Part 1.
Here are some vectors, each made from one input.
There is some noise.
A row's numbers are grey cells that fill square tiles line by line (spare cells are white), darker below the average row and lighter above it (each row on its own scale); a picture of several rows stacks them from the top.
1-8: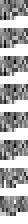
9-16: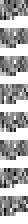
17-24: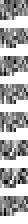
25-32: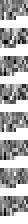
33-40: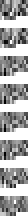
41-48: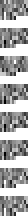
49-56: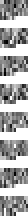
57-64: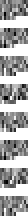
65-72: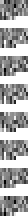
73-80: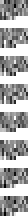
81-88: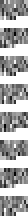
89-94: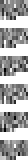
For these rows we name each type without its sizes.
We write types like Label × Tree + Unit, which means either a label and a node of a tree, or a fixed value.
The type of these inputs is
Line.
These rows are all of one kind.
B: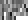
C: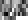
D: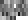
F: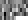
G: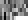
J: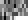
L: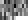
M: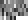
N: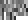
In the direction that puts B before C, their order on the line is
B, N, M, D, C, F, G, J, L.
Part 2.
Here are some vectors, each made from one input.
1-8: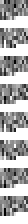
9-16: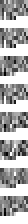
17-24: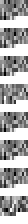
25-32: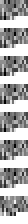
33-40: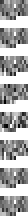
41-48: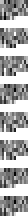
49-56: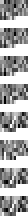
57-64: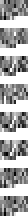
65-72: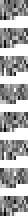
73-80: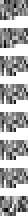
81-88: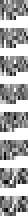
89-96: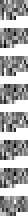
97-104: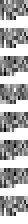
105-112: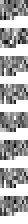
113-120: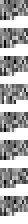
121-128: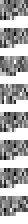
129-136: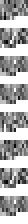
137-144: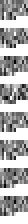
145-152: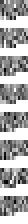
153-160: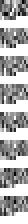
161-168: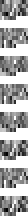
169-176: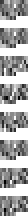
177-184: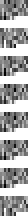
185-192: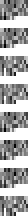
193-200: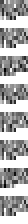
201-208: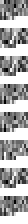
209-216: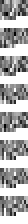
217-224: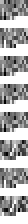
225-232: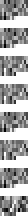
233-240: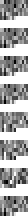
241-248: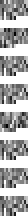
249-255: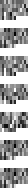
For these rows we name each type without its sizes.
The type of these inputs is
Line.
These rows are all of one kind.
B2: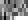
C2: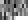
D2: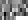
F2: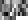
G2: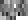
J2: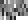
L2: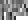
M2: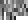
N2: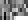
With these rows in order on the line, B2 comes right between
C2 and N2.
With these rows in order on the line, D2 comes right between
F2 and N2.
